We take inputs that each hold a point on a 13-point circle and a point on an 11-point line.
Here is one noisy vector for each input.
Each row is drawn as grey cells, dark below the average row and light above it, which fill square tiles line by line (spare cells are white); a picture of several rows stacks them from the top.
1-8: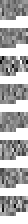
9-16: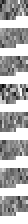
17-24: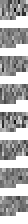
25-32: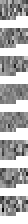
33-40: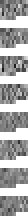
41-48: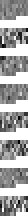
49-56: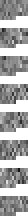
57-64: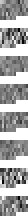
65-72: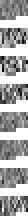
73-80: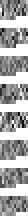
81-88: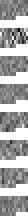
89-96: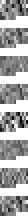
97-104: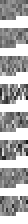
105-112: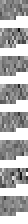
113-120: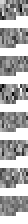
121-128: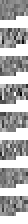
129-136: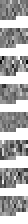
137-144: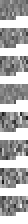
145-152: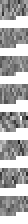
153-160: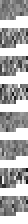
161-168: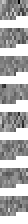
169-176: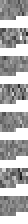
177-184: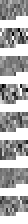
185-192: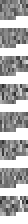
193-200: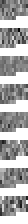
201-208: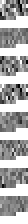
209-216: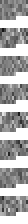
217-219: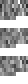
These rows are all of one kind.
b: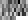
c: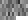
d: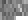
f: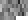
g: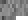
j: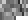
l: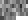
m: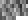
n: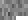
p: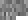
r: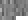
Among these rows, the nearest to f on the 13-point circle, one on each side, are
b and j.
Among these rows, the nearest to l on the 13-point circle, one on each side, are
g and m.
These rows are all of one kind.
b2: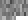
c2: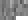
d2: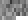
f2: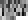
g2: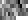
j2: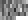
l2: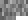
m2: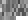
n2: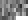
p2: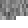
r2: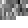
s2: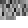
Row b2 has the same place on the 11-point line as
d2 and s2.
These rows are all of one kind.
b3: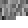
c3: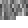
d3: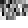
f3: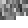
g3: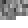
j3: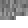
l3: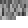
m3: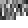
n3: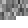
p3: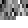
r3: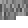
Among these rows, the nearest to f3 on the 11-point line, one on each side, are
m3 and r3.
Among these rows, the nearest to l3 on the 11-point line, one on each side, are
j3 and m3.
